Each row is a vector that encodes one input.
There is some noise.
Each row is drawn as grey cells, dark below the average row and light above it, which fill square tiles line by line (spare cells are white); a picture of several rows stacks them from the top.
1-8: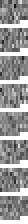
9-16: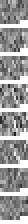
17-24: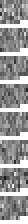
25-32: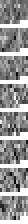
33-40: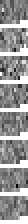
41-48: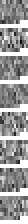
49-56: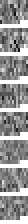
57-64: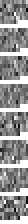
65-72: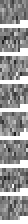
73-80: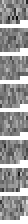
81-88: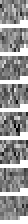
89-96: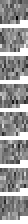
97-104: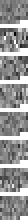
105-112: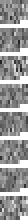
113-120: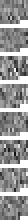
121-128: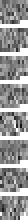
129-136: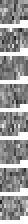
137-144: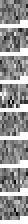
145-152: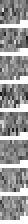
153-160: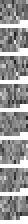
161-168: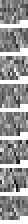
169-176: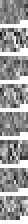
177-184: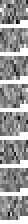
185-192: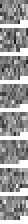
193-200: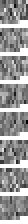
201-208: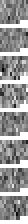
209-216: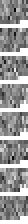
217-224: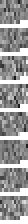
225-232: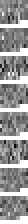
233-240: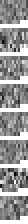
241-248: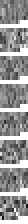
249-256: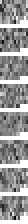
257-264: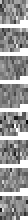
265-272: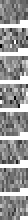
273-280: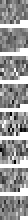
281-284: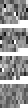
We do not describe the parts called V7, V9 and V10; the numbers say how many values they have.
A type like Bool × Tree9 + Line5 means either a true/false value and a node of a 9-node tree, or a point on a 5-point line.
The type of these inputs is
(Bool × Circle6 × V7 × V10 + Unit) × Line5 × V9.
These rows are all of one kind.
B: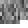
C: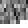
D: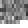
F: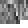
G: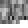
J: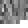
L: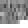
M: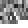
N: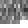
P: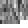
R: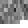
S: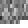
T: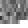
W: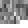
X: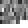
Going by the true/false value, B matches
C, J, L and P.
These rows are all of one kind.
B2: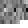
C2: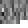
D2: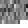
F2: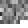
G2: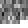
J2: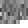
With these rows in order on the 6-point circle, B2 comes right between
D2 and F2.
